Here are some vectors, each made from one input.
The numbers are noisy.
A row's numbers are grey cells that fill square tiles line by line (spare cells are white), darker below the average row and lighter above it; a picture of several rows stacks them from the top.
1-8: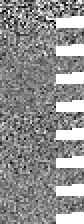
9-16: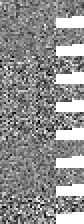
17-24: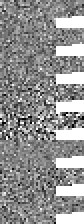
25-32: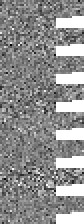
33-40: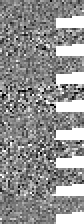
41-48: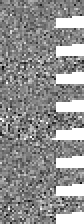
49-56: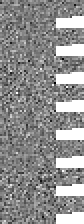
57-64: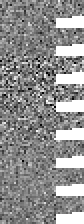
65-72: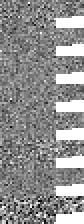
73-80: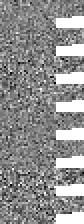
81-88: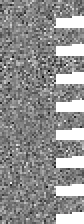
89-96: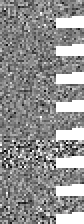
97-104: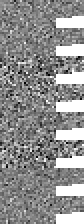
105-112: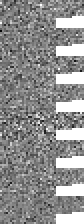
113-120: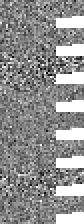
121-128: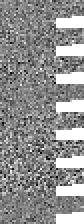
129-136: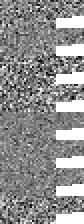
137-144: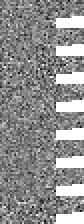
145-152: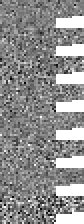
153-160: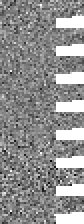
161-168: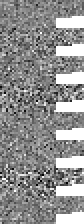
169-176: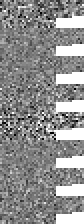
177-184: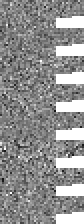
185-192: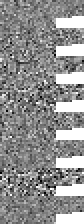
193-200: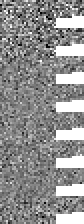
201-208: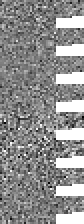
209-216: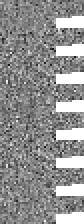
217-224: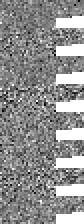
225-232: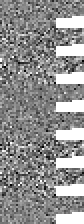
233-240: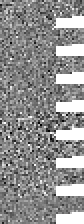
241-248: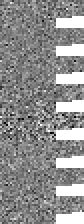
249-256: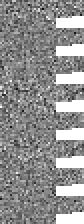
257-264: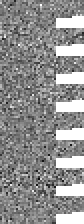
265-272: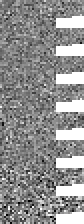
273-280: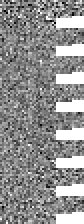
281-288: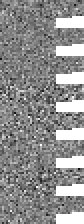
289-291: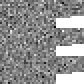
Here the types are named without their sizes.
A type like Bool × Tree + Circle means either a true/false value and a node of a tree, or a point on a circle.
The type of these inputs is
List(Circle + Line).
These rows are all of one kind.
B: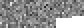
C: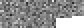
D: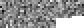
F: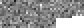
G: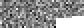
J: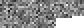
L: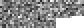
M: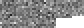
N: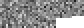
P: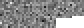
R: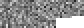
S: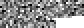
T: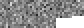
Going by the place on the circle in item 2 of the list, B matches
G, M and P.
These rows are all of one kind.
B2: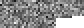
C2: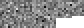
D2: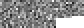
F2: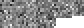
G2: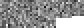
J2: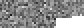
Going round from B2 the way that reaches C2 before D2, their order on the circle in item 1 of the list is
B2, F2, C2, G2, D2, J2.
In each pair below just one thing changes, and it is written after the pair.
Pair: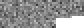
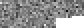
the place on the line in item 2 of the list
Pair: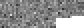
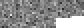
the place on the line in item 2 of the list
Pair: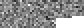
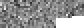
the place on the line in item 2 of the list
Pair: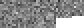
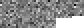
the place on the line in item 1 of the list
